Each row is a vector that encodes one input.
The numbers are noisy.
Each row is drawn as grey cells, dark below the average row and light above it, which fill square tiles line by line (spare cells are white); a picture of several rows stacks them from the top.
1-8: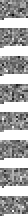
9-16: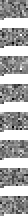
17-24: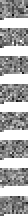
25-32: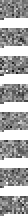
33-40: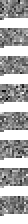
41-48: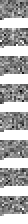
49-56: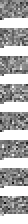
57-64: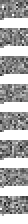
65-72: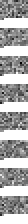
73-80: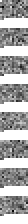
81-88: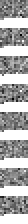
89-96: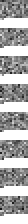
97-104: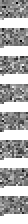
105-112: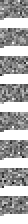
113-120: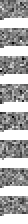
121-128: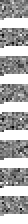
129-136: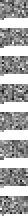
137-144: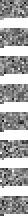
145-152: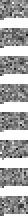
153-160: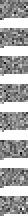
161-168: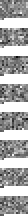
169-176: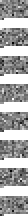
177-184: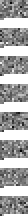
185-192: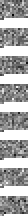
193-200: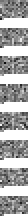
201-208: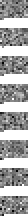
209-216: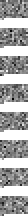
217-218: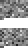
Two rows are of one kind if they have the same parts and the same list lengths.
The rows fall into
2 kinds.
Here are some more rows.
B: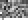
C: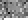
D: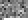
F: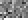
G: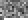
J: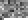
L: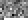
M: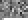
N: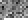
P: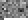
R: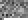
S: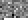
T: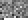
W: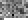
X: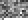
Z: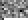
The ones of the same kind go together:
B, C, D, F, J, M, R, X
G, L, N, P, S, T, W, Z

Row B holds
one of 8 labels and a point on a 9-point line.
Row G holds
one of 7 labels and one of 8 labels.
